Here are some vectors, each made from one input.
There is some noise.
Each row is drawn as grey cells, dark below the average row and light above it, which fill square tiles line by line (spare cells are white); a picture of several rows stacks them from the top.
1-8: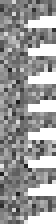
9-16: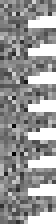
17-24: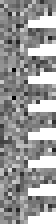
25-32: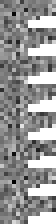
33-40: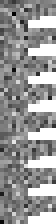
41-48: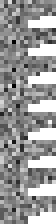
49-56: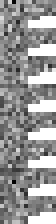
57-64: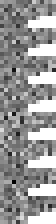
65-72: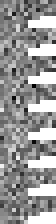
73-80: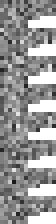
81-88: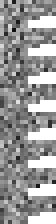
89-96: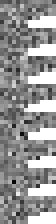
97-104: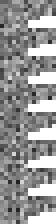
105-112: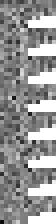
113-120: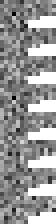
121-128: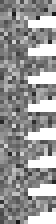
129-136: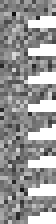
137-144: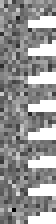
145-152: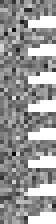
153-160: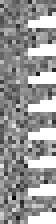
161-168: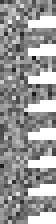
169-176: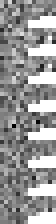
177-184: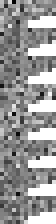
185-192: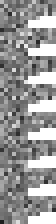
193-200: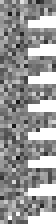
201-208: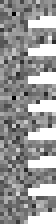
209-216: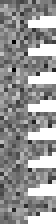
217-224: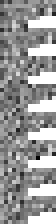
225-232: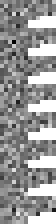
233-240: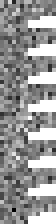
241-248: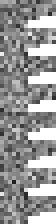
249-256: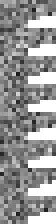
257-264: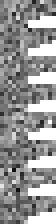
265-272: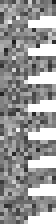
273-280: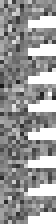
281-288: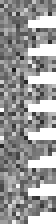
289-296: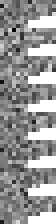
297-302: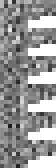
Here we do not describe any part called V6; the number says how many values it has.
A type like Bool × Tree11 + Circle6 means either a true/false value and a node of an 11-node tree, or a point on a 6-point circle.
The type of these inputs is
Line4 × List2(V6) + Line15.
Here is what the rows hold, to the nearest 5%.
About 65% of them hold a point on a 4-point line, together with a list of up to two values of V6. The rest hold a point on a 15-point line.
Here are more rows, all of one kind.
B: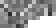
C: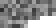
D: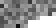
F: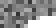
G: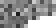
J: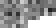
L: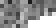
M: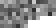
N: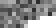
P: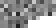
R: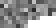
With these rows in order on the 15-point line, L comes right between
D and J.
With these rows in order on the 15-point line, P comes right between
B and G.
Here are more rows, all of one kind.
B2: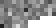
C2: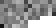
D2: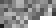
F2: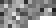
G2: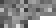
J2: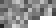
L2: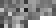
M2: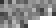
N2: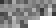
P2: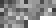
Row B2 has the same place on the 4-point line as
G2, L2, M2 and N2.
